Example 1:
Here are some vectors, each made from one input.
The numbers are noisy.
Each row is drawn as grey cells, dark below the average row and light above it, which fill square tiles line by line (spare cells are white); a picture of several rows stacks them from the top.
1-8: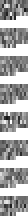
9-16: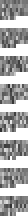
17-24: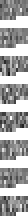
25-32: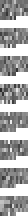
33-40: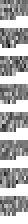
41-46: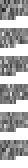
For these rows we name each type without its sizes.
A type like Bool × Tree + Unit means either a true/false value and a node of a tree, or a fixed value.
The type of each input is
Bool × Bool × Bool.
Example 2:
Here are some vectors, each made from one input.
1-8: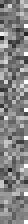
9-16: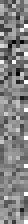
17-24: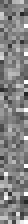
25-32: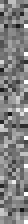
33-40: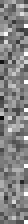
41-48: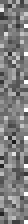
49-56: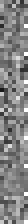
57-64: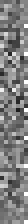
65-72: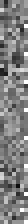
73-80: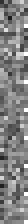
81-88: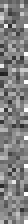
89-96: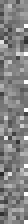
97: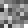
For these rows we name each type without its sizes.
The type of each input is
Tree.
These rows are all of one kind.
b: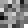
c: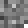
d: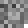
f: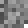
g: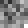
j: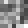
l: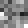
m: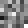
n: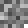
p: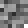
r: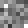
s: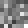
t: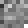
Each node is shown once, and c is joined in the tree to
b and f.
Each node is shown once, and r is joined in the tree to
n and s.
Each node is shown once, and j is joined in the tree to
l.
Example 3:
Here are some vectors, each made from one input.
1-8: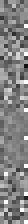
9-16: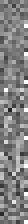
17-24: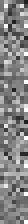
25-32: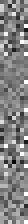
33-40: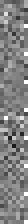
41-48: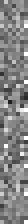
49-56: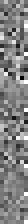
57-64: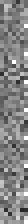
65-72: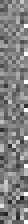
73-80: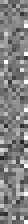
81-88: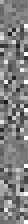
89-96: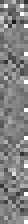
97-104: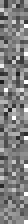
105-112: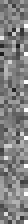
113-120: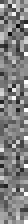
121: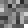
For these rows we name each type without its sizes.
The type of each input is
Tree.
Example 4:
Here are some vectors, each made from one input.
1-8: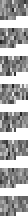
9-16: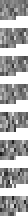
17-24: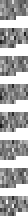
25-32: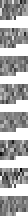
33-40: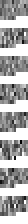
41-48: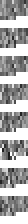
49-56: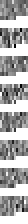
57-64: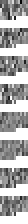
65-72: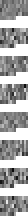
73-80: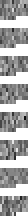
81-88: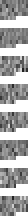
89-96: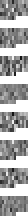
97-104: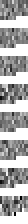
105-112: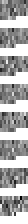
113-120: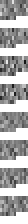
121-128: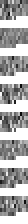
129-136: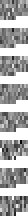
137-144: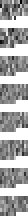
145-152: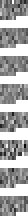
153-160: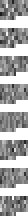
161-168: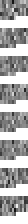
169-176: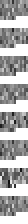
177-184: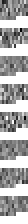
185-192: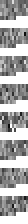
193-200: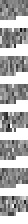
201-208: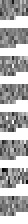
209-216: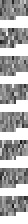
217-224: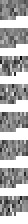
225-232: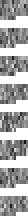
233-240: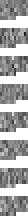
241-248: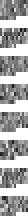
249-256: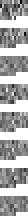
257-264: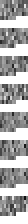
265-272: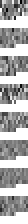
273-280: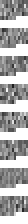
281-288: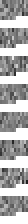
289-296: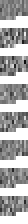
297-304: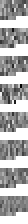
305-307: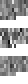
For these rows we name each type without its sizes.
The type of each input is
Line.
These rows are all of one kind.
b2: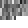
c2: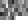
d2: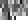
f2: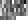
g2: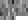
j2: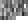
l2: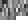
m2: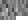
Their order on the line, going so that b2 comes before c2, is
d2, b2, f2, j2, m2, l2, g2, c2.
